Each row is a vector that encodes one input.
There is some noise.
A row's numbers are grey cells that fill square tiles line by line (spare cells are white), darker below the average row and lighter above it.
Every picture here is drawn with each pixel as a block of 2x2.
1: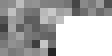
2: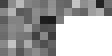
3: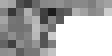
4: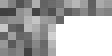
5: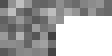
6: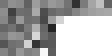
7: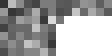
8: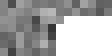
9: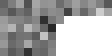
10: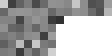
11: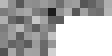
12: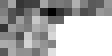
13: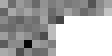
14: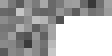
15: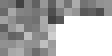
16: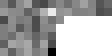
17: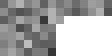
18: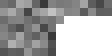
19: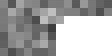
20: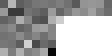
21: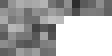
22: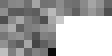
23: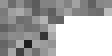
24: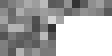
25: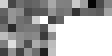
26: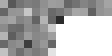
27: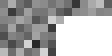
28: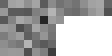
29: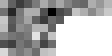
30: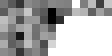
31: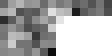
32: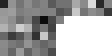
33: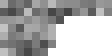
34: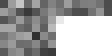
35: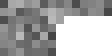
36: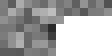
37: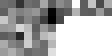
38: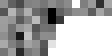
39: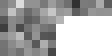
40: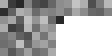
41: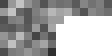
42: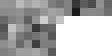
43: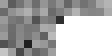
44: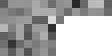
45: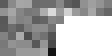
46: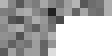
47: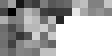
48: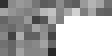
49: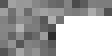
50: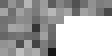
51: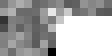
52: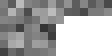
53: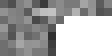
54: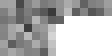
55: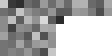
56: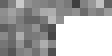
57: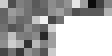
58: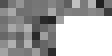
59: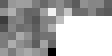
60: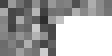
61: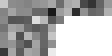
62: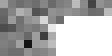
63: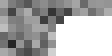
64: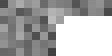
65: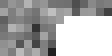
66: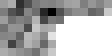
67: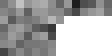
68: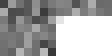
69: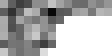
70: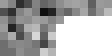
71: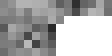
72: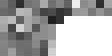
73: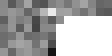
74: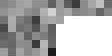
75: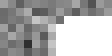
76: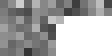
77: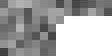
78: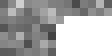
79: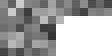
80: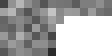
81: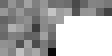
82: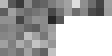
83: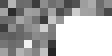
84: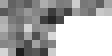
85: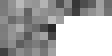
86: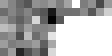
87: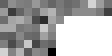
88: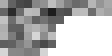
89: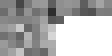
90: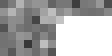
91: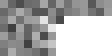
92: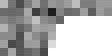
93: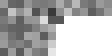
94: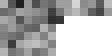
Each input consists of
a node of a 10-node tree, together with either a node of a 10-node tree, or three true/false values.
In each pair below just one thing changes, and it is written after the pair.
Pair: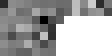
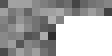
the node of the tree
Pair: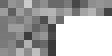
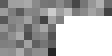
the node of the tree
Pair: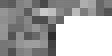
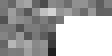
one of the three true/false values
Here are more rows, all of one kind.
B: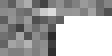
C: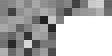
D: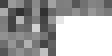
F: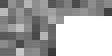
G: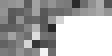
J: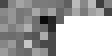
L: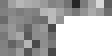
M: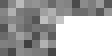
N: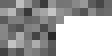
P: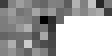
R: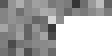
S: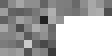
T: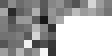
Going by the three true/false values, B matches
J, P, S and T.
